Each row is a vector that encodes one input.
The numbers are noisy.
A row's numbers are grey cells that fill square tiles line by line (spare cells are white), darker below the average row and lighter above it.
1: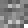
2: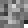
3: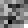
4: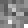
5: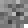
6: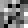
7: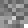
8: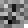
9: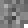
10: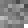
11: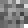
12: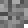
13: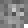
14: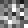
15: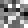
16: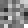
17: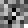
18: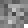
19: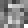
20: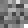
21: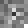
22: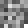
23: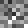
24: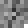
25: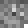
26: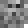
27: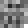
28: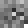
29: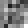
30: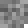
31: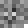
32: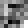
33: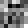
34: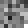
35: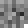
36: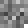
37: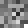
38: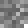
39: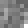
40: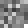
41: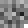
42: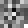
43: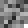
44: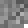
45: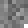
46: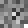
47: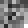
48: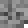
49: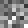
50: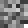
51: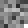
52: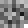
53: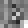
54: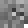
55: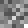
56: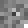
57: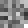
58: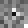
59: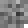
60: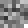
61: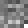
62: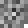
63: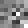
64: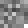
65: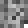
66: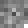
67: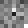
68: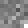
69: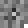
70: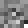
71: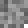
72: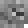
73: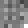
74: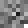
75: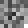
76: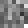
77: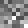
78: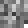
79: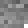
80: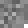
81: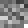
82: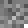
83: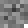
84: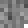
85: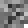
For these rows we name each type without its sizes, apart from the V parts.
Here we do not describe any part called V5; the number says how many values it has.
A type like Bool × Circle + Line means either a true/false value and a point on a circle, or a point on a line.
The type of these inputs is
Bool × (Line + V5).
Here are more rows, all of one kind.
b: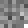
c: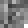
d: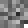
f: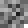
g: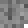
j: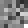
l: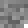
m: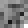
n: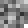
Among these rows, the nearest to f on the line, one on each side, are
j and n.
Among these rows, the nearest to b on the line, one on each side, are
g and l.
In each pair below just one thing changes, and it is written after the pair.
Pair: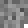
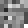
the value of V5
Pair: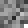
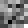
the true/false value
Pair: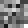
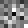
the true/false value
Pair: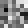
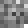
the value of V5
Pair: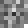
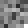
the true/false value
